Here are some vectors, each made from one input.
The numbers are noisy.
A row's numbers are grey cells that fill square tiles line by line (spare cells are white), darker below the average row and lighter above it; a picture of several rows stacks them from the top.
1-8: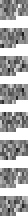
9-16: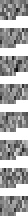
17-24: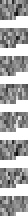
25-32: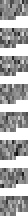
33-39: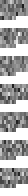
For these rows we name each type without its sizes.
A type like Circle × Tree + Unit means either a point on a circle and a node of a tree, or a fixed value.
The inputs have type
Bool × Label.
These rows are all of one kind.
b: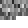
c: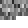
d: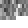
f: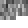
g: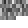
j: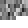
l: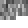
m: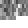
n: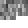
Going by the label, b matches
c and j.
